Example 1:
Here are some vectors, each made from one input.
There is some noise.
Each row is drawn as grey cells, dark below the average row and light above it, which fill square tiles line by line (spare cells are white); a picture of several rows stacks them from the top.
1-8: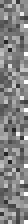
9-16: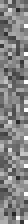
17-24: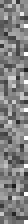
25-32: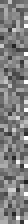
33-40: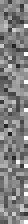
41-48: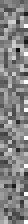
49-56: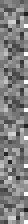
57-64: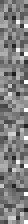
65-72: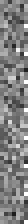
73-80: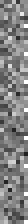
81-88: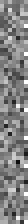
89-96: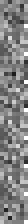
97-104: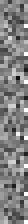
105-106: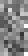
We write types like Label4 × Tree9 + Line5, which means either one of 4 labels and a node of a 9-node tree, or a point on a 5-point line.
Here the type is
Line14.
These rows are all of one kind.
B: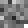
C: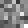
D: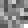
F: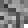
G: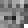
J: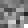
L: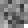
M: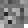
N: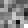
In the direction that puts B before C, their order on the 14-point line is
M, L, B, G, D, C, F, J, N.
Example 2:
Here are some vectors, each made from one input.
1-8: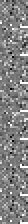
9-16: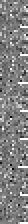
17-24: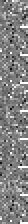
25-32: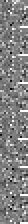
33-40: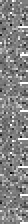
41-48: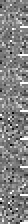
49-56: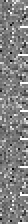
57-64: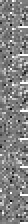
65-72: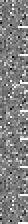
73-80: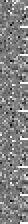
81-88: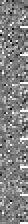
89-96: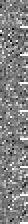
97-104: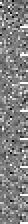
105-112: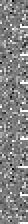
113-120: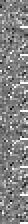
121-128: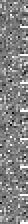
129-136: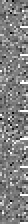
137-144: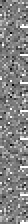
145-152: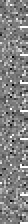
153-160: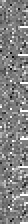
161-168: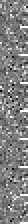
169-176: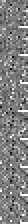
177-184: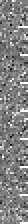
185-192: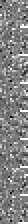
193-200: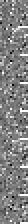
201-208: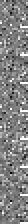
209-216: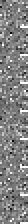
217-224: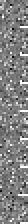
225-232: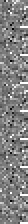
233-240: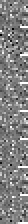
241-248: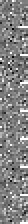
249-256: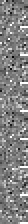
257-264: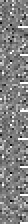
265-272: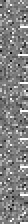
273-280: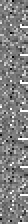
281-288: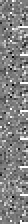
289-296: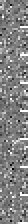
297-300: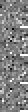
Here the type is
Bool × Bool × Bool × Bool + Unit.
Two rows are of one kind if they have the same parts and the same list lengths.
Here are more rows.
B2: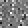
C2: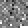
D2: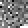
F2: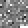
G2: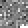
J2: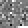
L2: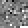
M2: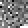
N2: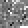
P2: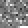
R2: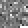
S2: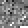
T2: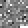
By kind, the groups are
B2, C2, F2, G2, J2, L2, N2, P2, R2, S2, T2
D2, M2

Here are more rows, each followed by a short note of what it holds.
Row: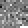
four true/false values
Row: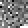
a fixed value
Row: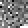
a fixed value
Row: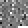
four true/false values
